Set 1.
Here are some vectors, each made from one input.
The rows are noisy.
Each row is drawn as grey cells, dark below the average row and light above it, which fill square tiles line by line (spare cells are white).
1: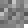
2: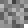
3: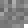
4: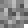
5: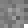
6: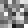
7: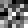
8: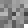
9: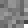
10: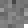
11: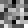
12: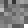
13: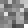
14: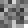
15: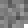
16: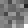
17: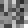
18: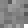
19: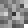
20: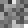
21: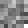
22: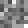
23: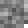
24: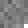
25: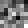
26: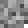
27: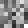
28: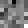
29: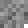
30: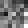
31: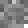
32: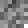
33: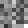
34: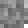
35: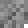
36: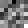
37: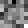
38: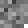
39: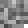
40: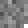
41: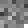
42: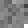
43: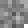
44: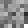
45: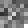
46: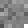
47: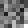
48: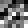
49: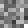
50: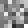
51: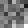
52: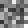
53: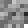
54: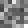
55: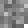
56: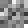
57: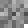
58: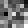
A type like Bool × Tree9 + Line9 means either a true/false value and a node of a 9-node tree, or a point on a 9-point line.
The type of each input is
(Bool × Bool × Bool + Unit) × Label8.
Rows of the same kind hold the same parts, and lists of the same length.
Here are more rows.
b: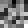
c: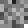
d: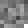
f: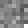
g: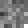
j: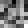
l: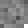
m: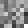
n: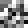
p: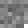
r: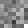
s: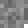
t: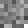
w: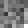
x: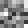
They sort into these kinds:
b, d, j, l, m, r, s, t
c, f, g, n, p, w, x

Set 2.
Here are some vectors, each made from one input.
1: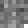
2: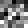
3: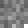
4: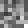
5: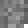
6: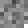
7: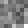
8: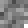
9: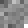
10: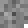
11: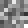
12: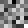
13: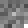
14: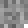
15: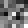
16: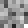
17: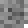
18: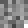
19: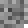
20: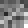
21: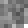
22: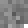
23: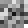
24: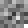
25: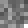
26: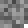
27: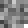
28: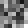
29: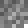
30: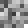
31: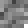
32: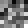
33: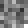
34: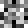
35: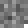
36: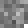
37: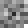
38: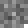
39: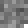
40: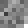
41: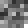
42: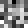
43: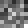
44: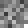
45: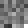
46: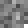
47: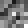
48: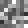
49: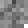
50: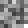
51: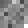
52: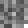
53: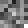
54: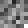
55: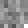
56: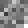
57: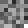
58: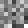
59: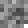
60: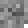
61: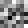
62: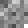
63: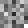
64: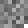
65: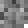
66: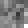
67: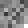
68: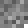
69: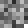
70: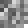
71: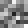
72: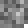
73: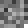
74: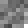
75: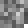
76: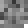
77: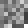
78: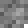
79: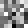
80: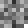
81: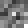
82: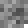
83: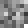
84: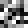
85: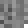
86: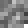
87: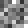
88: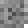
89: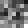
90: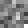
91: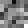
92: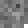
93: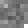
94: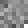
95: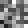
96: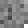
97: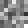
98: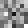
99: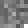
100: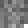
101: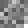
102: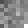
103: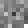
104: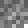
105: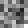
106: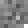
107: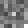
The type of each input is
Bool × Bool × Bool × Bool + Label6.
